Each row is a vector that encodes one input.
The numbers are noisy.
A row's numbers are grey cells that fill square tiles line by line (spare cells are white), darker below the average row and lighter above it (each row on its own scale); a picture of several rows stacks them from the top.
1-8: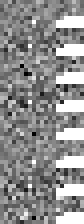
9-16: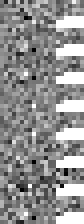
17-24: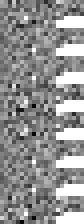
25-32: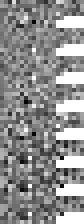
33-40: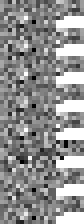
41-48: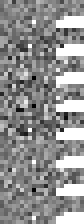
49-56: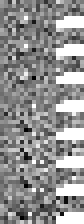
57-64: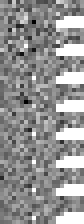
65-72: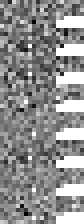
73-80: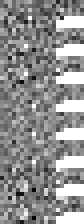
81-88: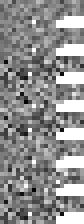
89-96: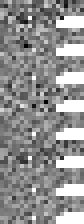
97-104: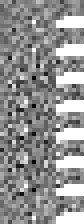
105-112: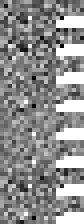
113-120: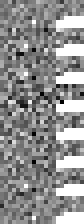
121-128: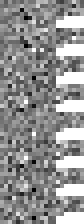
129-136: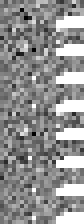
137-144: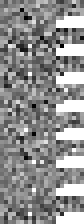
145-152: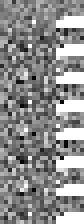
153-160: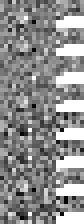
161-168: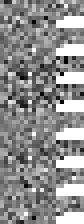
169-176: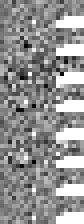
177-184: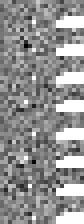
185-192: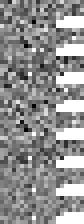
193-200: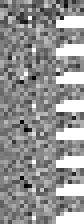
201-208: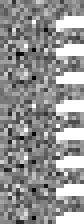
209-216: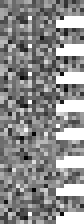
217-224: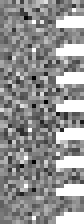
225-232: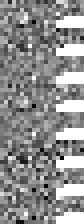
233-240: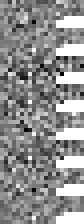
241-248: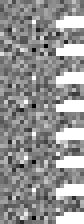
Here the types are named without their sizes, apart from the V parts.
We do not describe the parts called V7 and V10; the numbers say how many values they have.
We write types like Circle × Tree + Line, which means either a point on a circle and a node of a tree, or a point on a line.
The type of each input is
Bool × (Line + V7) + V10.
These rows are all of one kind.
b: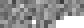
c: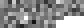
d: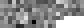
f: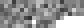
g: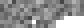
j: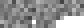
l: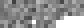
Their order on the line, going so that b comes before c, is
f, d, l, j, b, c, g.
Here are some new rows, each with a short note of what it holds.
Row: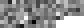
a point on a line and a true/false value
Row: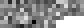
a point on a line and a true/false value
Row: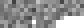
a point on a line and a true/false value
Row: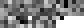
a value of V10
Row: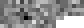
a true/false value and a value of V7
